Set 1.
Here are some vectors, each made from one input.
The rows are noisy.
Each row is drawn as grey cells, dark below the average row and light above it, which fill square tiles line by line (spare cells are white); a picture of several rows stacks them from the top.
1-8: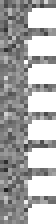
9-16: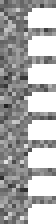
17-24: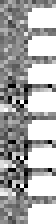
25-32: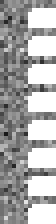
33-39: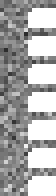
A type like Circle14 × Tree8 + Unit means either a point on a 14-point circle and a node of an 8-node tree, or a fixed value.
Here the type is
List2(Circle6).
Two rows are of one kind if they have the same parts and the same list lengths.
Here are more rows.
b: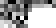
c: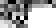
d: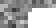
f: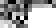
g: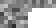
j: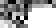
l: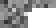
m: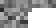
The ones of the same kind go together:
b, c, f, j
d, g
l, m

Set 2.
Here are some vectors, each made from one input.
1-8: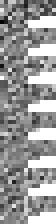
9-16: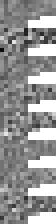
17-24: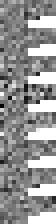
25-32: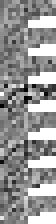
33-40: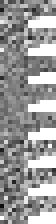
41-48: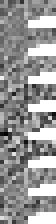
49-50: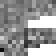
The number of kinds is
2.
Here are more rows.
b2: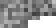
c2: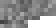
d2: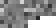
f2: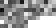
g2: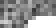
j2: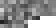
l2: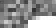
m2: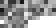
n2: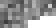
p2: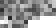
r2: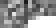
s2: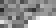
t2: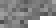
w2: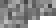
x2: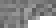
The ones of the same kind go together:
b2, c2, d2, f2, g2, j2, l2, m2, n2, t2, x2
p2, r2, s2, w2

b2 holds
a point on a 4-point line and three true/false values.
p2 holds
a point on a 4-point line.
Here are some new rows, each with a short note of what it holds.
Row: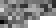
a point on a 4-point line and three true/false values
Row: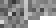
a point on a 4-point line and three true/false values
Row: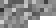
a point on a 4-point line and three true/false values
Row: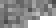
a point on a 4-point line
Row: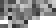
a point on a 4-point line and three true/false values
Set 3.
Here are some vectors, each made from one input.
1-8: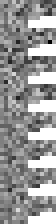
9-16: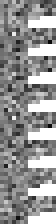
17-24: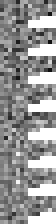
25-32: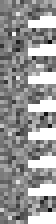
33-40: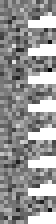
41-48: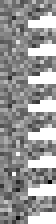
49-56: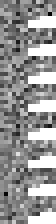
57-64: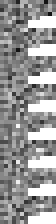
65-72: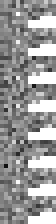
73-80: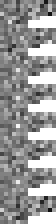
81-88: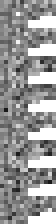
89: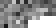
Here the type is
Line9 + Line11.
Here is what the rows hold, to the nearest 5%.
About 50% of them hold a point on a 9-point line. The rest hold a point on an 11-point line.
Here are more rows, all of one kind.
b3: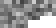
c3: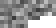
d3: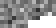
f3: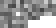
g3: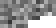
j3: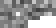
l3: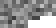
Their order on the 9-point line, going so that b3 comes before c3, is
f3, j3, b3, c3, l3, g3, d3.
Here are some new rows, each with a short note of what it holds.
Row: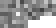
a point on a 9-point line
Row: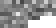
a point on a 9-point line
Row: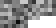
a point on an 11-point line
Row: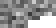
a point on a 9-point line
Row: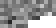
a point on a 9-point line
